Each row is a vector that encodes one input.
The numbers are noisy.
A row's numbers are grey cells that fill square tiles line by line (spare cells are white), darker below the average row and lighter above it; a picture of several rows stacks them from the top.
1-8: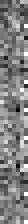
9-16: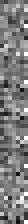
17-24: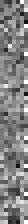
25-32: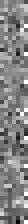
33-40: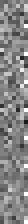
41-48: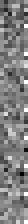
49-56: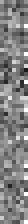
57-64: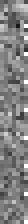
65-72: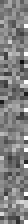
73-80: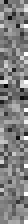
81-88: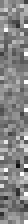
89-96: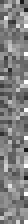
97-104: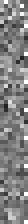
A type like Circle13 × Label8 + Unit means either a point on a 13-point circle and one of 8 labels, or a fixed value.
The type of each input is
List2(Line5) × (Tree10 + Unit).
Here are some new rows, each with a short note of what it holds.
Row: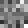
the empty list
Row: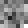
a list of two items
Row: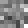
a list of two items
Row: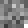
a node of a 10-node tree, together with a list of two items
